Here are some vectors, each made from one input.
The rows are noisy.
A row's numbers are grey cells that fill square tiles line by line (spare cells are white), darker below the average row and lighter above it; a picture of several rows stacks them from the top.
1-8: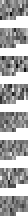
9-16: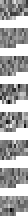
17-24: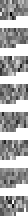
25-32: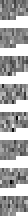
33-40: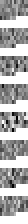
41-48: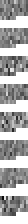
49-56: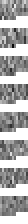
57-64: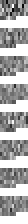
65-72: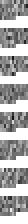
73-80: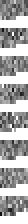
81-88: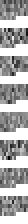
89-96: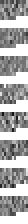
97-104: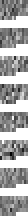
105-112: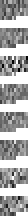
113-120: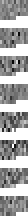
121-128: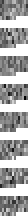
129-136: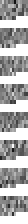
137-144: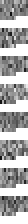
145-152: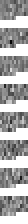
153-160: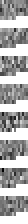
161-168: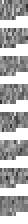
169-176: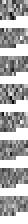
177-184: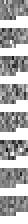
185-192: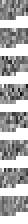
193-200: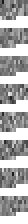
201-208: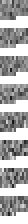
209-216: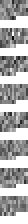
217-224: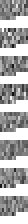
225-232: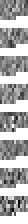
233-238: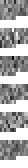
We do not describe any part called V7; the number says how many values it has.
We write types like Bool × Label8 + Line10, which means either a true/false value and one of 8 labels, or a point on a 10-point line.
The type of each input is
Bool × Line4 × Line4 × Line5 × V7.
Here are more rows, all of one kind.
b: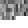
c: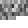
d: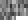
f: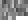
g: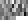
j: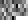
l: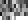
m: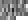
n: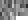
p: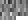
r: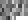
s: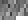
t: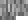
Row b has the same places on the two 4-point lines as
g, n, r and t.
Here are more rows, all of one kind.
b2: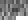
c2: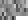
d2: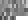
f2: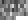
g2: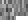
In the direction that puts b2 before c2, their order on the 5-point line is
g2, b2, f2, d2, c2.
